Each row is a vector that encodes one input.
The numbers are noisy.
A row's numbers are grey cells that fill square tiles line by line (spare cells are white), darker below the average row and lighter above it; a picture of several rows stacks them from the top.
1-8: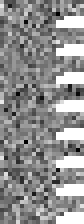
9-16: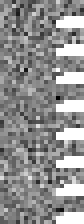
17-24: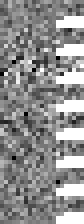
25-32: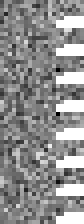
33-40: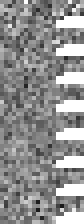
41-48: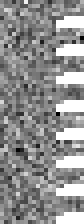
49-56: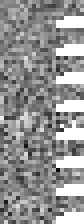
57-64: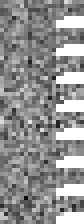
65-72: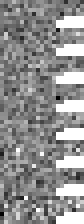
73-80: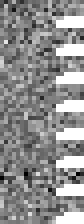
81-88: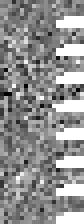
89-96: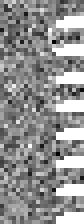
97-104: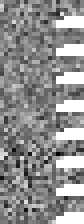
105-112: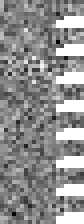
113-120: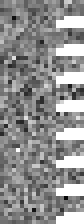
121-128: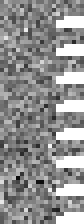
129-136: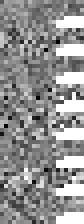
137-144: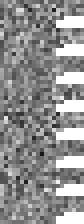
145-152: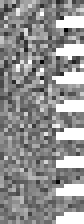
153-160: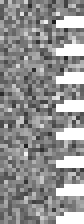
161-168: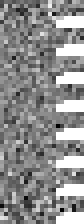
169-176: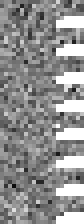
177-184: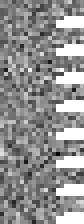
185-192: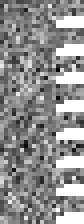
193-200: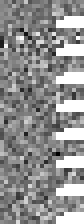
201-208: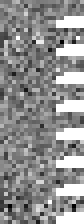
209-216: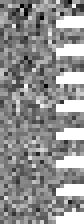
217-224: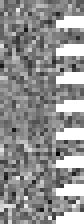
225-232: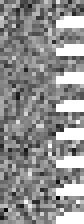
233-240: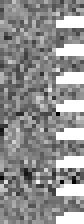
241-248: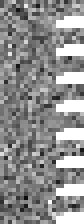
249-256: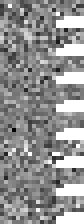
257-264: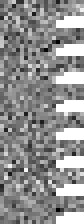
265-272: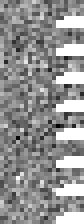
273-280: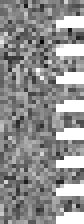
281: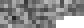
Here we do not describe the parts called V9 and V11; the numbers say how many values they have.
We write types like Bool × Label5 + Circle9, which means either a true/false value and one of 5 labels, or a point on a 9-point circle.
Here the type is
Line5 × V9 + Line6 + (Tree8 + Unit) × V11.
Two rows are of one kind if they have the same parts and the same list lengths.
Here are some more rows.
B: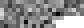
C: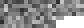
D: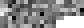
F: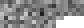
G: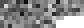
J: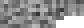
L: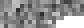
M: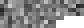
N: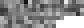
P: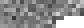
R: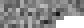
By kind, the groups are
B, J, R
C, G
D, F, L, P
M, N

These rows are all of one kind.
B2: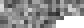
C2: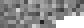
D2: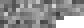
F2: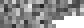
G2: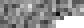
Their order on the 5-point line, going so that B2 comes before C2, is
B2, C2, D2, G2, F2.
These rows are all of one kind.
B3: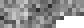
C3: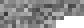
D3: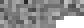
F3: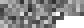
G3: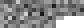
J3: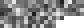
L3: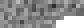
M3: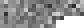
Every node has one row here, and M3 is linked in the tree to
J3.
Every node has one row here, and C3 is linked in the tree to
G3, J3 and L3.
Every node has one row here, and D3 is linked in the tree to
B3 and L3.
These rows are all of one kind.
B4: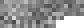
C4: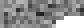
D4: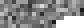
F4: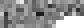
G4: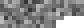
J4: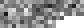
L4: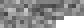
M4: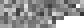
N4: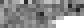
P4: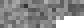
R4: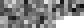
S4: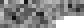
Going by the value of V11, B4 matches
N4, P4 and R4.
